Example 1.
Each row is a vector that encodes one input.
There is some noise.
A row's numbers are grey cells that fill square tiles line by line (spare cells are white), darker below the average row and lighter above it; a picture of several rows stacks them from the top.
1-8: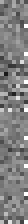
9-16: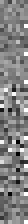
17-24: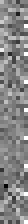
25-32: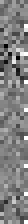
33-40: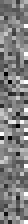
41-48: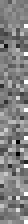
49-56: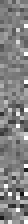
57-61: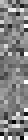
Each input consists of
a point on a 4-point line, together with either a point on a 6-point circle, or a fixed value.
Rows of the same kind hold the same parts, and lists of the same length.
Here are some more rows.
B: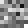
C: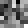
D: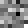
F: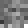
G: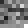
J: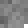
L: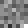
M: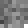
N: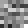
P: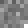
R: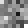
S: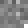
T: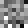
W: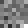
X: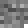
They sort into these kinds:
B, F, J, M, N
C, D, G, L, P, R, S, T, W, X

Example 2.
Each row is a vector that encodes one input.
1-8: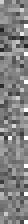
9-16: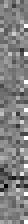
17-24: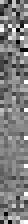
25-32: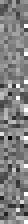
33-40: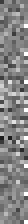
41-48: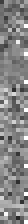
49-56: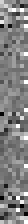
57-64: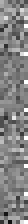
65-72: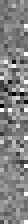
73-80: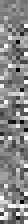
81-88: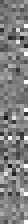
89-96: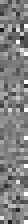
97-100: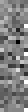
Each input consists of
either a fixed value, or a point on a 9-point line and a point on an 11-point line, or a node of a 7-node tree.
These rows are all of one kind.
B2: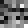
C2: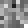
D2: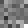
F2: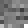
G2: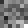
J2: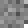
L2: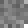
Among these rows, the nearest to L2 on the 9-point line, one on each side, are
B2 and G2.
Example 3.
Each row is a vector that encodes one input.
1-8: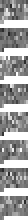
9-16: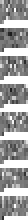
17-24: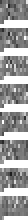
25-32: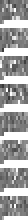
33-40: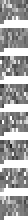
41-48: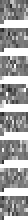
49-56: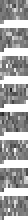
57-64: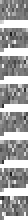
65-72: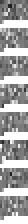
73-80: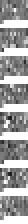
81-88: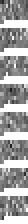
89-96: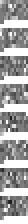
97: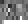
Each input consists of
a list of up to two points on a 10-point circle.
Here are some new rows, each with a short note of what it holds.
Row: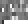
a list of two items
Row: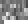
a list of one item
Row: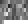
the empty list
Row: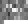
a list of two items
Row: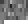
a list of one item
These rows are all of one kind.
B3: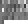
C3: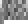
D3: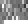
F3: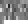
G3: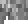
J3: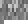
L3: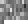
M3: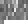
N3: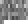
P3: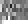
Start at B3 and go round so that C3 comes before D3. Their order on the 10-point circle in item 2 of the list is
B3, C3, N3, J3, M3, G3, D3, L3, P3, F3.
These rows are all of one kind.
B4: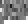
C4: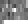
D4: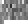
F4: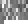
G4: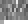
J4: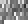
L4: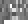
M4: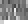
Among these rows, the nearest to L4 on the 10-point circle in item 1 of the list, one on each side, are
C4 and M4.
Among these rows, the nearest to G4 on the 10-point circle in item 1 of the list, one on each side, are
B4 and M4.
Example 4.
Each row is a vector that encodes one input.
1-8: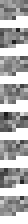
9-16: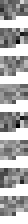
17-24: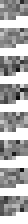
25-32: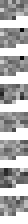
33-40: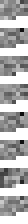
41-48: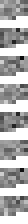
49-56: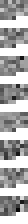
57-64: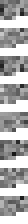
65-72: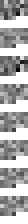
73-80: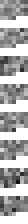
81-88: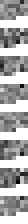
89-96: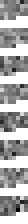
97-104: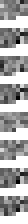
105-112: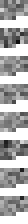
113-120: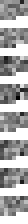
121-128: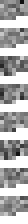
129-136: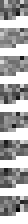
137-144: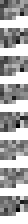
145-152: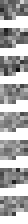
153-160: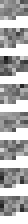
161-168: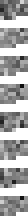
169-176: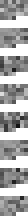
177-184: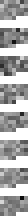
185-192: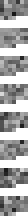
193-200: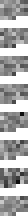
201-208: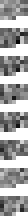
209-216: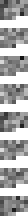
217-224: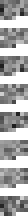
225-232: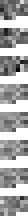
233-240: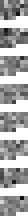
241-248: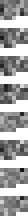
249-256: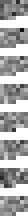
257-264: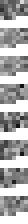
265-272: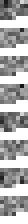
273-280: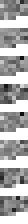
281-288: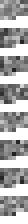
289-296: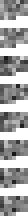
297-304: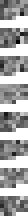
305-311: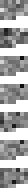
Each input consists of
either a point on a 14-point circle, or three true/false values.
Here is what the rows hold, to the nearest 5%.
About 55% of them hold a point on a 14-point circle. The rest hold three true/false values.
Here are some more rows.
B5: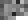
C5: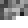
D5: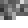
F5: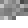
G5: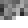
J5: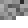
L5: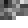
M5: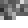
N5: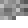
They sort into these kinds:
B5, C5, D5, G5, L5, M5
F5, J5, N5

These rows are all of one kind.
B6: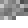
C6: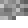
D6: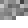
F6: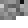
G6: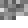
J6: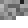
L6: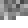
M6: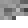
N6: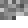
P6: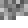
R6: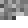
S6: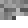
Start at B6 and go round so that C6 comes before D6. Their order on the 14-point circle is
B6, C6, M6, S6, R6, N6, G6, P6, L6, F6, J6, D6.
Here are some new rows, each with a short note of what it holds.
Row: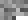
a point on a 14-point circle
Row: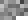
a point on a 14-point circle
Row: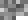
a point on a 14-point circle
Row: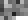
three true/false values
